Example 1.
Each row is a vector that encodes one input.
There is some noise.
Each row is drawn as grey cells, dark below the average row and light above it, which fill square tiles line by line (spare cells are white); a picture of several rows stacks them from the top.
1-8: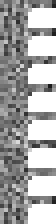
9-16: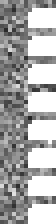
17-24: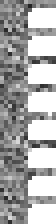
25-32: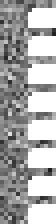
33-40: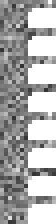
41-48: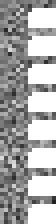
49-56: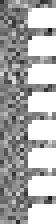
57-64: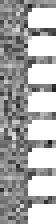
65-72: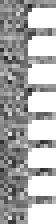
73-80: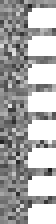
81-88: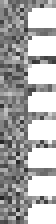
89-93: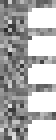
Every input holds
either a point on a 6-point circle, or a fixed value, or three true/false values.
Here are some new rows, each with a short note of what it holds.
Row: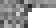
three true/false values
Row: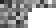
a fixed value
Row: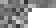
three true/false values
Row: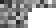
a fixed value
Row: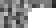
a point on a 6-point circle
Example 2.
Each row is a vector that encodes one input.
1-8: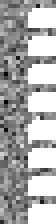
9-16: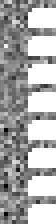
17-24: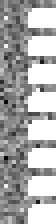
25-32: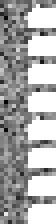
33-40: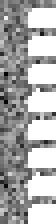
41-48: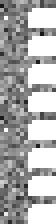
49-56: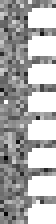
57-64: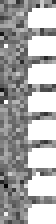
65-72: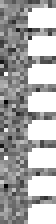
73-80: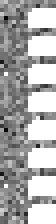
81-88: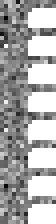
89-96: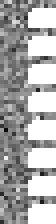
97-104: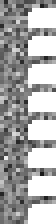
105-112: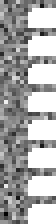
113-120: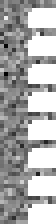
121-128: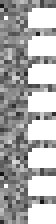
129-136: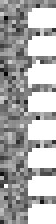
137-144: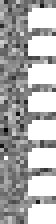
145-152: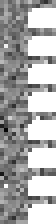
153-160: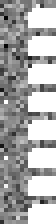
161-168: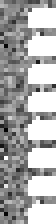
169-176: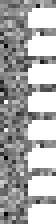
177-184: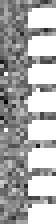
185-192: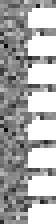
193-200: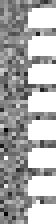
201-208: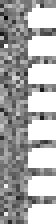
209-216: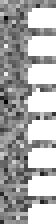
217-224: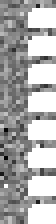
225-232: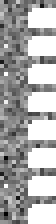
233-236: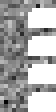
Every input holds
one of 9 labels and a true/false value.
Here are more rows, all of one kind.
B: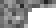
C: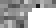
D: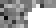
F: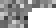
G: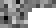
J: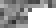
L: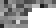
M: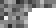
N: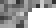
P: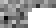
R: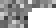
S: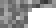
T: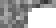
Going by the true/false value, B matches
G, L, M and N.
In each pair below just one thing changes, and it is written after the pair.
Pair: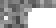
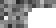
the true/false value
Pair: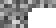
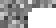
the true/false value
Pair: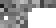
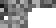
the true/false value
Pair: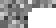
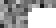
the label
